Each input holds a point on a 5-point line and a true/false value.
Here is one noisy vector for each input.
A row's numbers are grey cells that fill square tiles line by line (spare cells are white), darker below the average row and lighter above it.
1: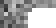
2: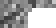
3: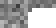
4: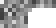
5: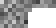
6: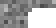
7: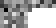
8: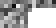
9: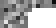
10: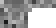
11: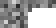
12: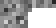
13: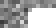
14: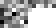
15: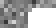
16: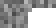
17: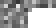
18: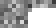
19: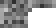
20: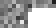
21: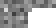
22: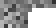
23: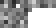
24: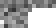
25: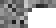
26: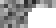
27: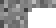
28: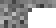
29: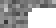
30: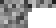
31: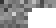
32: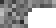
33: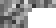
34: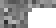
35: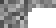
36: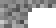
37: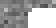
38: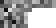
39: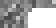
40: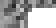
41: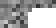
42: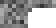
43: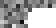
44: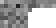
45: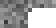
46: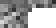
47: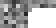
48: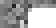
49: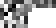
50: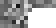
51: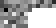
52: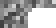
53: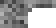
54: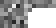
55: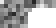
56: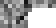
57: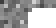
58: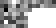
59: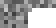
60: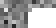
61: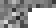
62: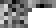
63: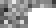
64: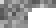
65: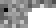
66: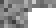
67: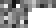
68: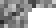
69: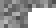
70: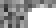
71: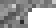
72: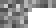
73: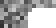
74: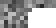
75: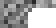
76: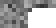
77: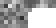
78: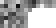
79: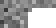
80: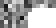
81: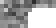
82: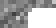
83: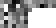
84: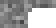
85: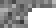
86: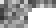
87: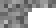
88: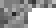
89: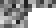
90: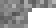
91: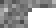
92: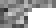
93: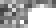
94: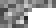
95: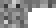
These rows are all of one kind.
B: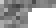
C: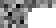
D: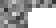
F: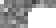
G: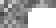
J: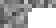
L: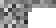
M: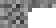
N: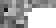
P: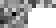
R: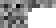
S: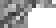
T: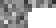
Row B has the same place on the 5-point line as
C, F, M and R.
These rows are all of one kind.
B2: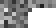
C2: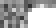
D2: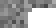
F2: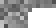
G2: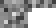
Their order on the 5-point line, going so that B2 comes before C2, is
D2, B2, C2, F2, G2.
